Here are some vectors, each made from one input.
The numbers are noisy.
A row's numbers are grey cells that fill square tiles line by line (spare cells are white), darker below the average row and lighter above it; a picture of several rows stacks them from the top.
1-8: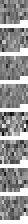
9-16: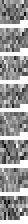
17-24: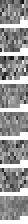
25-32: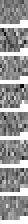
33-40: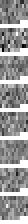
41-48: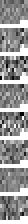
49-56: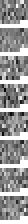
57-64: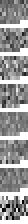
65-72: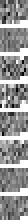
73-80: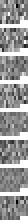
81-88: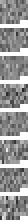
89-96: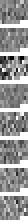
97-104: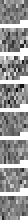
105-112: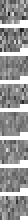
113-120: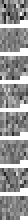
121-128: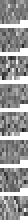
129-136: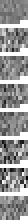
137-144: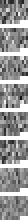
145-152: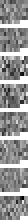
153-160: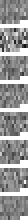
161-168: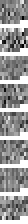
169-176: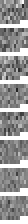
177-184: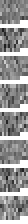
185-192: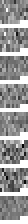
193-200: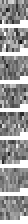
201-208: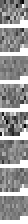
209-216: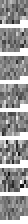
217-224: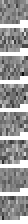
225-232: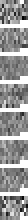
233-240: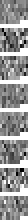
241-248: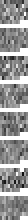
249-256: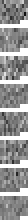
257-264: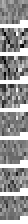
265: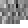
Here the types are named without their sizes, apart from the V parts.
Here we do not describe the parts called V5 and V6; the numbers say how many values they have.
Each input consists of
a node of a tree, together with either a node of a tree, a true/false value and a value of V5, or a value of V6.
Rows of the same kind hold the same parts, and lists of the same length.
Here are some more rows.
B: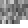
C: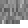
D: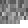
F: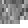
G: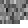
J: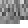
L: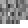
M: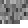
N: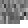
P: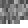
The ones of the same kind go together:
B, D, F, G, M, N
C, J, L, P

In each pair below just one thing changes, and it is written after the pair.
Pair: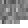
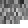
the true/false value
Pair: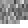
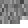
the true/false value
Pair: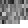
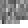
the node of one of the two trees
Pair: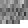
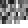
the true/false value
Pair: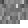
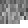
the value of V5
